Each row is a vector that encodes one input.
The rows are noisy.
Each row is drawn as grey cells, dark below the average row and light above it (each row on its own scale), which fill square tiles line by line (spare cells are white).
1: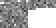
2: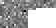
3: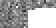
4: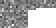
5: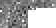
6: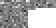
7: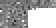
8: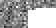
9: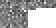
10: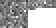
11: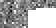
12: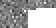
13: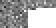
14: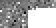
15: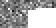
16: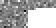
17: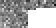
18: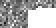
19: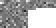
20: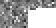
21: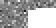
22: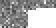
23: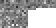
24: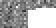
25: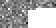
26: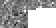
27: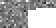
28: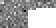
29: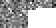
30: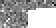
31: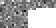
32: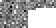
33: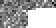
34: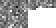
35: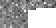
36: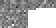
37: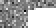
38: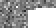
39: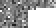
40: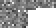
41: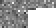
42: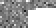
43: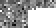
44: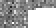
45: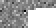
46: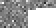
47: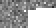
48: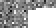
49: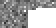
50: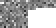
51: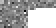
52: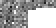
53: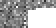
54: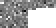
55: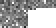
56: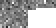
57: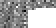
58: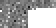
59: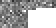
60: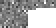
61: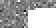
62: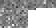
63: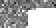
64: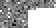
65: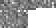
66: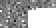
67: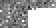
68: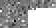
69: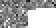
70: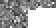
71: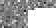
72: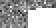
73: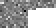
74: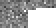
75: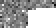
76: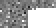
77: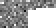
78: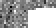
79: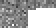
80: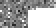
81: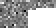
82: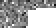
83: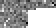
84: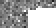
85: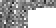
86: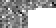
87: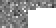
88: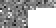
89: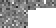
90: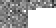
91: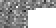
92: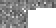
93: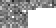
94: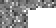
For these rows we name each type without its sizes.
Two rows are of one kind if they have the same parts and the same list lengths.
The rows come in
3 kinds.
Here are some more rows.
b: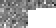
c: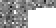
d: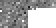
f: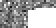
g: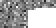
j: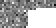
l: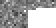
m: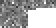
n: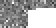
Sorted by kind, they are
b, j, l, m, n
c, f, g
d

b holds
a node of a tree and a true/false value.
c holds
a point on a line.
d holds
a true/false value.
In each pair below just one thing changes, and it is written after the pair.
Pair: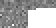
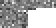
the node of the tree
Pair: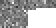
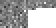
the true/false value
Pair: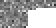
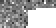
the node of the tree
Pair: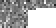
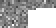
the node of the tree
